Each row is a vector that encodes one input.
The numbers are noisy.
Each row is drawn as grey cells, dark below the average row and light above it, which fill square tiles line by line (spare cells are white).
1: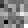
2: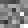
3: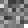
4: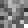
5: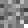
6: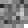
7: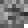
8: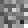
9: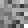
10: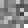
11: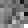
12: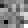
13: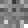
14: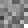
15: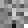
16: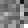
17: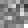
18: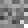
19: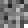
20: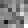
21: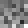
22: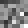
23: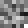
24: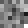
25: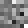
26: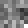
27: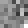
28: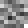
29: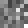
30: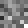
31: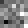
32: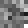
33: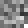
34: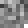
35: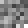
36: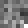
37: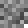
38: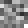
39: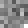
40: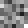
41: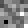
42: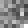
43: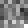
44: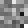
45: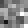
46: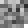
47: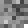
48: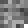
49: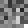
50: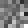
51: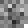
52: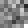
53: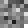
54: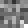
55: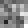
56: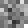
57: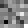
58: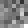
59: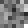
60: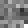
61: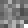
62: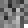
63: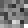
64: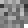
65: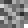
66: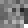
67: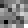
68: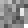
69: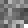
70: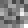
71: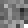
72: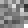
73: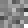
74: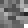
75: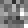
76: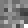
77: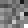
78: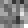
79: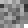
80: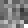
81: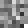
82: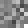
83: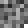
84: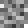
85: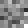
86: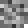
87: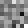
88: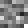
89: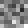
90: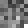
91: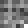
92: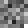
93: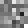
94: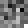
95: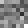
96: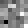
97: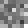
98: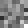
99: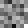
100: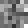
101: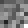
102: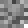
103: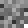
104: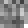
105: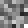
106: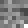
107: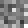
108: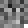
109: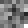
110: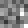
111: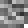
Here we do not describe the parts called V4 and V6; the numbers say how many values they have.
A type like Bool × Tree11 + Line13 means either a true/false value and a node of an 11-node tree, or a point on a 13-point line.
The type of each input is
Bool × (Line5 + V4) × V6.
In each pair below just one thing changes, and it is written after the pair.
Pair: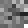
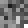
the value of V4
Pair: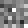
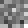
the value of V6
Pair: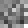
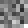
the true/false value
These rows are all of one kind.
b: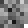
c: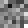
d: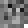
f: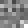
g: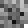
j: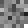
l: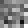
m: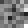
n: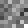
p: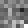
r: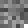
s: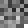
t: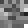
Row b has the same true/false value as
c, g, l and n.
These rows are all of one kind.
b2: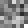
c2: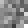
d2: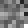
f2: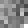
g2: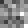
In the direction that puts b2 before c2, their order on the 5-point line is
b2, c2, f2, d2, g2.
